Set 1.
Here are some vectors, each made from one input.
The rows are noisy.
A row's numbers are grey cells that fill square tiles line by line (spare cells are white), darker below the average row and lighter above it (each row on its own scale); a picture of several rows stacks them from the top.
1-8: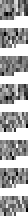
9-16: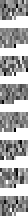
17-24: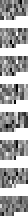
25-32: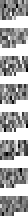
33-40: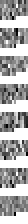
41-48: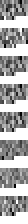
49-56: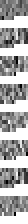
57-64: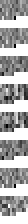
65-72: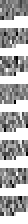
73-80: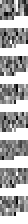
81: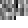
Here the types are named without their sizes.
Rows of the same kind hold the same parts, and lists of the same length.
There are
2 kinds of row.
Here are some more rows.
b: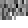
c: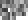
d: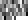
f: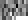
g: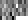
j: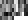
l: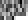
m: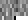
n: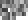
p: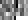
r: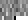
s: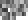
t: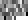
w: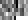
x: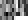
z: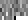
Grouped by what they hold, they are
b, d, f, g, j, l, m, p, r, t, w, x, z
c, n, s

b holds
three true/false values.
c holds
a fixed value.
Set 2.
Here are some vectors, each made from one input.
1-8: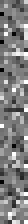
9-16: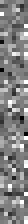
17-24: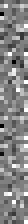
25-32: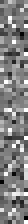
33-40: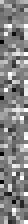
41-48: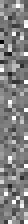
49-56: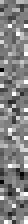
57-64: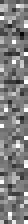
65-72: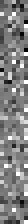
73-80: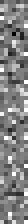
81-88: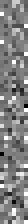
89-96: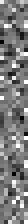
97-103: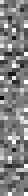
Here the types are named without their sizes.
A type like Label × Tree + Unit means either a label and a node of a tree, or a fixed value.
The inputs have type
Bool × Bool × Bool × Bool × Bool.
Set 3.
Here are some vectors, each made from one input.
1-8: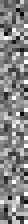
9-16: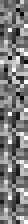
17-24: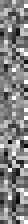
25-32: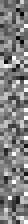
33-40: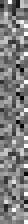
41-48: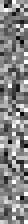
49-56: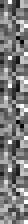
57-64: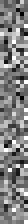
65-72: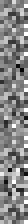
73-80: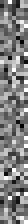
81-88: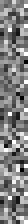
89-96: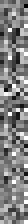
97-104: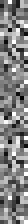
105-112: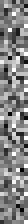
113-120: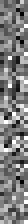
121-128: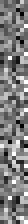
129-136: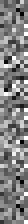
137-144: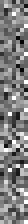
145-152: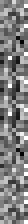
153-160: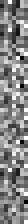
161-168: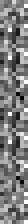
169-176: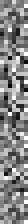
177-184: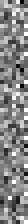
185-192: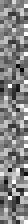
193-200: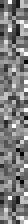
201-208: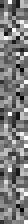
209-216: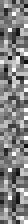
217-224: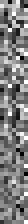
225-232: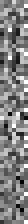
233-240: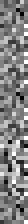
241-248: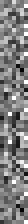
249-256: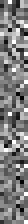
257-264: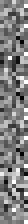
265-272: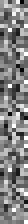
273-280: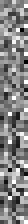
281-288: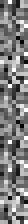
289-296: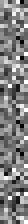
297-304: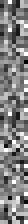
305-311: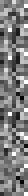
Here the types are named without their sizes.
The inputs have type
Bool × Bool × Bool.
